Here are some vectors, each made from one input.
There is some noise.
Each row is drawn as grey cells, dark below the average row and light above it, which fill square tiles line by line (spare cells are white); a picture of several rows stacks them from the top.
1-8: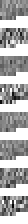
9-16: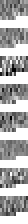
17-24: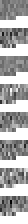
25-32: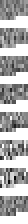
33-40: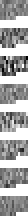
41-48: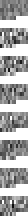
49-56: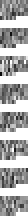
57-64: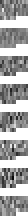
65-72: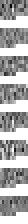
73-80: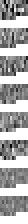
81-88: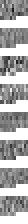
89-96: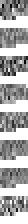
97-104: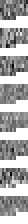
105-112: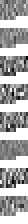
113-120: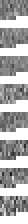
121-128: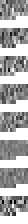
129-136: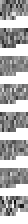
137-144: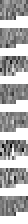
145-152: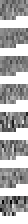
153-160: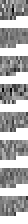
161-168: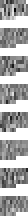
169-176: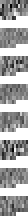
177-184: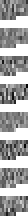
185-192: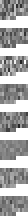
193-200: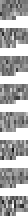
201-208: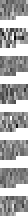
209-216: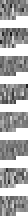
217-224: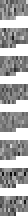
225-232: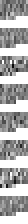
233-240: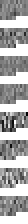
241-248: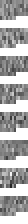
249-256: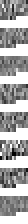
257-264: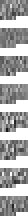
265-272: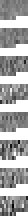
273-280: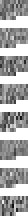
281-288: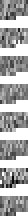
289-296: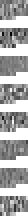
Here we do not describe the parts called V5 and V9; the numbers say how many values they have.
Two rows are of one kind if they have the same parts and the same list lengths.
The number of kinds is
3.
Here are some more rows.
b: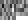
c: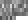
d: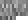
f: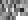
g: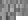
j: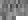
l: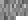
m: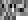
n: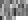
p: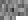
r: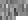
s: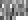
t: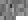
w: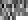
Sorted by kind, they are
b, g, l, w
c, d, j, m, n, p, r, t
f, s

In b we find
one of 10 labels, a true/false value and a value of V9.
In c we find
one of 10 labels, a point on a 12-point line and a true/false value.
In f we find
a value of V5.
